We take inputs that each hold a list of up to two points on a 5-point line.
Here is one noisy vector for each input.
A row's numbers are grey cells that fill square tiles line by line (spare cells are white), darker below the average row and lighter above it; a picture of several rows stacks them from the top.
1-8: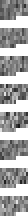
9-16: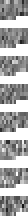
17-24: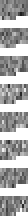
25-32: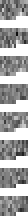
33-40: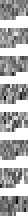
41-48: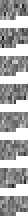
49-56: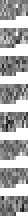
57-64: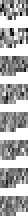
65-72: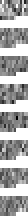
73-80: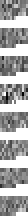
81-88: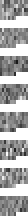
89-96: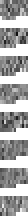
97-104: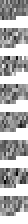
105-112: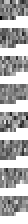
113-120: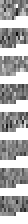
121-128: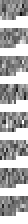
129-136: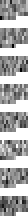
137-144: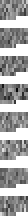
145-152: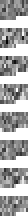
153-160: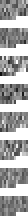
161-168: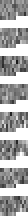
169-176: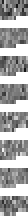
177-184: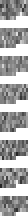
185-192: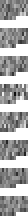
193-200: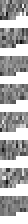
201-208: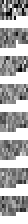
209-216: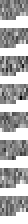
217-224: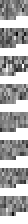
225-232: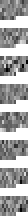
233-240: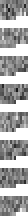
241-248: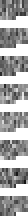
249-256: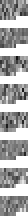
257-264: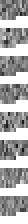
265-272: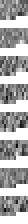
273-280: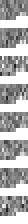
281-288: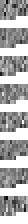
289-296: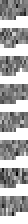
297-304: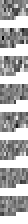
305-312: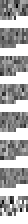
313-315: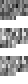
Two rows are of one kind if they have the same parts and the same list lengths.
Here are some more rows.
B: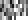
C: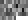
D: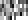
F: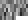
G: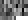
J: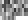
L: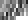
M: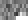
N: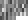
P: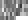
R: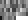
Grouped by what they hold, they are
B, D
C, F, G, R
J, L, M, N, P

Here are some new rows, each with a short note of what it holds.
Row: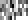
the empty list
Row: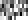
the empty list
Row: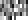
the empty list
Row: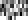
the empty list
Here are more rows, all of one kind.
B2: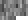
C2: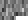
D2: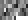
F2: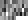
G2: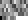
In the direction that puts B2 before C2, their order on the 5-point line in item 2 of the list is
G2, B2, C2, F2, D2.
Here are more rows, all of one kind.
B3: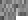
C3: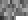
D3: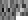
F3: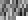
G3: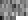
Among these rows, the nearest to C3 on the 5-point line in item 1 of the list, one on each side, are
D3 and G3.
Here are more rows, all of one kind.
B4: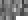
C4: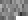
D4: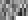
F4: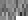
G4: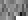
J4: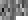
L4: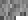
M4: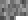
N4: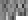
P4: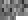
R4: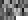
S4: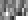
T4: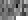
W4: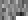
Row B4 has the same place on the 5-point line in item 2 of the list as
D4, M4, N4 and S4.
